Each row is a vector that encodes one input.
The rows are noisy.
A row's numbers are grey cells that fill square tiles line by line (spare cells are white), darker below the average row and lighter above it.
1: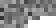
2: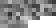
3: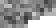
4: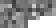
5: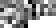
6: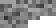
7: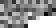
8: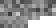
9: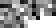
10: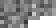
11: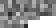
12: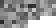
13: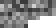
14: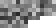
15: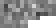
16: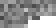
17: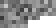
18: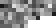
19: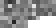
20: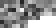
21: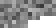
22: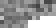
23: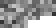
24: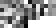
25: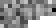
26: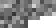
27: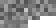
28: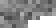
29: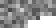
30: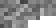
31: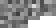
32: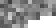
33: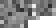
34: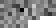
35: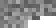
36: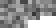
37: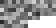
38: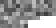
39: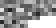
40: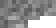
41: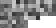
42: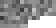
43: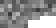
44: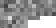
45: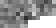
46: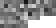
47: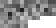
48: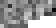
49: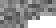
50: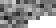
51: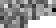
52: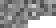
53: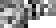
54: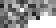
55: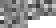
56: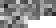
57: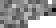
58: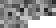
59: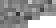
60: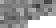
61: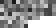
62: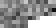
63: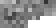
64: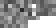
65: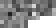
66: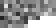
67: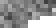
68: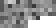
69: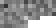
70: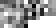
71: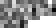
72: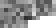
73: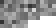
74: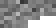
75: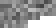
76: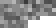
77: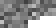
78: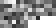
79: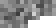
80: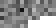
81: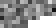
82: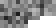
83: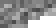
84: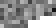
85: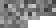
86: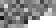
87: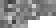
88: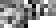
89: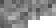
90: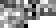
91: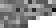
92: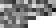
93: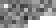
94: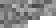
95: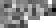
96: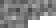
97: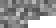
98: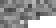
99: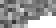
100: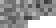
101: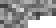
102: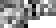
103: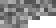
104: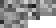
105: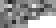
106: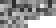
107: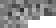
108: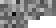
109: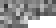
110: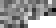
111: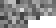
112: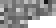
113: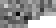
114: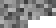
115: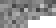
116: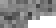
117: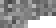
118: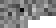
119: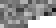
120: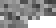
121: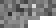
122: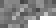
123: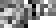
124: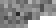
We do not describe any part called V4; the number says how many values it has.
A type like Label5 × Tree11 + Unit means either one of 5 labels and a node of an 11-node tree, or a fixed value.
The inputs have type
List3(Bool × V4).
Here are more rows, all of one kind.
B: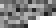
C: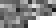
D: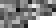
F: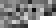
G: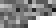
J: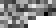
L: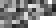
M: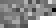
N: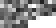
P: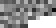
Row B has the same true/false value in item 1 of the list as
F, G, N and P.
